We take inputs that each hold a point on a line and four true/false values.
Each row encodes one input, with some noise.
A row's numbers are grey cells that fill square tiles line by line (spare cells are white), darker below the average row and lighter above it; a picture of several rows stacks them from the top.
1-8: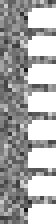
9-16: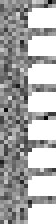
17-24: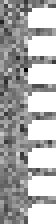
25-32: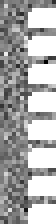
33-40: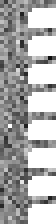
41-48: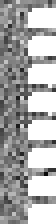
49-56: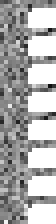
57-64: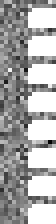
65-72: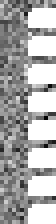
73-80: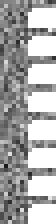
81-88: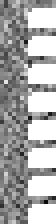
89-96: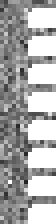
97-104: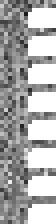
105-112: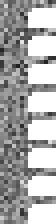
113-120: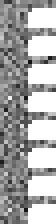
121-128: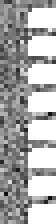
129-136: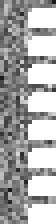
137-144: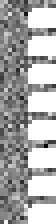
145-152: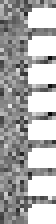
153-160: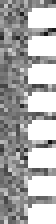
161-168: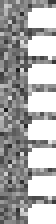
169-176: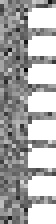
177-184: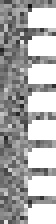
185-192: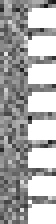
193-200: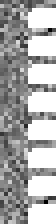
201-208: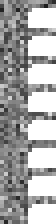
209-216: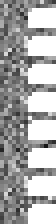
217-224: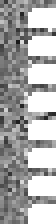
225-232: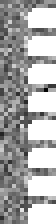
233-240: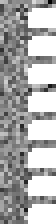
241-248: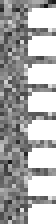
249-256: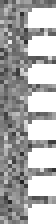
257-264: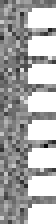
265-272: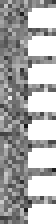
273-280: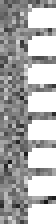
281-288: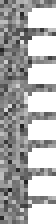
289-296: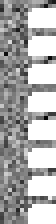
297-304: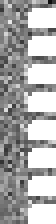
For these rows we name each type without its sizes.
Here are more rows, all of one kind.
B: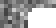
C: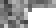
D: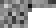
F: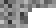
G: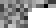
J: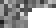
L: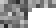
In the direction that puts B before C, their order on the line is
L, J, B, C, F, D, G.
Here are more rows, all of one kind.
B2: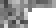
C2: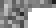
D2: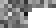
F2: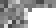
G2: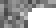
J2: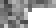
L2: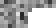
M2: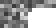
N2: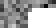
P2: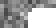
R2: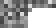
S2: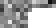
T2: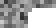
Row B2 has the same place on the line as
F2 and J2.
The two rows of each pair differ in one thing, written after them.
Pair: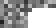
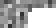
the place on the line
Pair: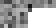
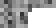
one of the four true/false values
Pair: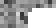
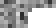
one of the four true/false values
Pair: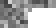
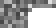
the place on the line
